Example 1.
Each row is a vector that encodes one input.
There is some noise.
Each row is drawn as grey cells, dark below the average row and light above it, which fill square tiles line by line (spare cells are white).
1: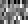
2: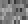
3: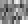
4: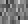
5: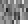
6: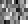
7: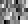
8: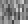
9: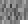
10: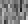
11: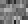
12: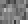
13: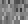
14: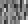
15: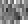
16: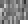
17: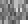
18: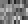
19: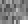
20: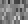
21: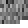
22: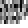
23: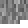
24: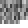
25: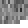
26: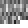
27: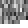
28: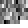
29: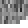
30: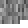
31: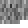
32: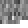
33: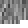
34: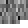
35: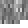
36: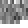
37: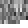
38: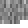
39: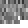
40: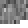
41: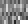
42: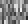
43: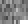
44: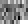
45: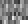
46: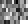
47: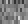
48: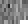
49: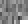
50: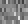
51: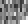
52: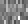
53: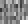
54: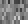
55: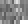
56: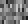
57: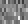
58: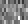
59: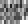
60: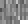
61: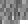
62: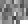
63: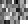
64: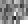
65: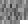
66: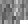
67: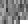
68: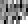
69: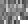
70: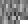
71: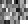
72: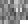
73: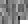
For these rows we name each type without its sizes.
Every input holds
a list of points on a line.
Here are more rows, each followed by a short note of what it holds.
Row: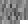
a list of one item
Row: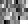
the empty list
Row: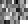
the empty list
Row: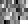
the empty list
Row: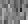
a list of one item
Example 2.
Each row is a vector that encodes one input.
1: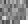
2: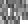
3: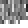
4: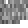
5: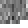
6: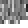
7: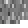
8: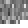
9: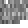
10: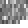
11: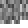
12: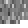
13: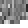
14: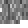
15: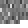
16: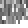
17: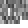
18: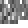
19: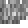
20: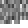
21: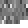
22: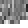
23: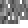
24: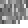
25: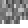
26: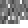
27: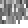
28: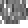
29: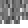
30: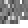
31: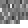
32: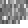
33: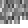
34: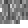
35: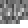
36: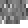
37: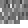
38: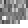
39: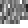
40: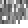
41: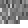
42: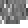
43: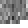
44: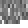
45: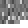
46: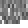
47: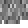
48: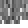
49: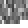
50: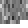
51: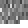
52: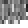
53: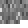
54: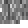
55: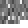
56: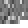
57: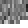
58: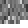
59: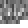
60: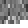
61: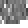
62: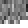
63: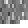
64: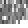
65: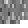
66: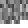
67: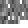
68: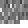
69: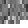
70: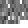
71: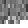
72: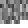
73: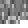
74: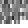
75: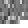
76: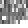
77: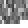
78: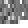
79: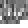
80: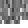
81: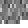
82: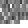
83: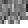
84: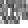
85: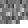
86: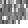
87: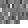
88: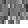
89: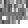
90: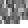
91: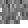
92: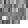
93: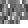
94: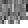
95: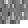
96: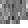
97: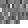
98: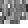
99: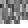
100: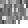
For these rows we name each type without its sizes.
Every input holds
either a label, or a point on a line.
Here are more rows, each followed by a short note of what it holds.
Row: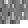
a point on a line
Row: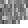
a point on a line
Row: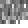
a point on a line
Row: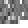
a point on a line
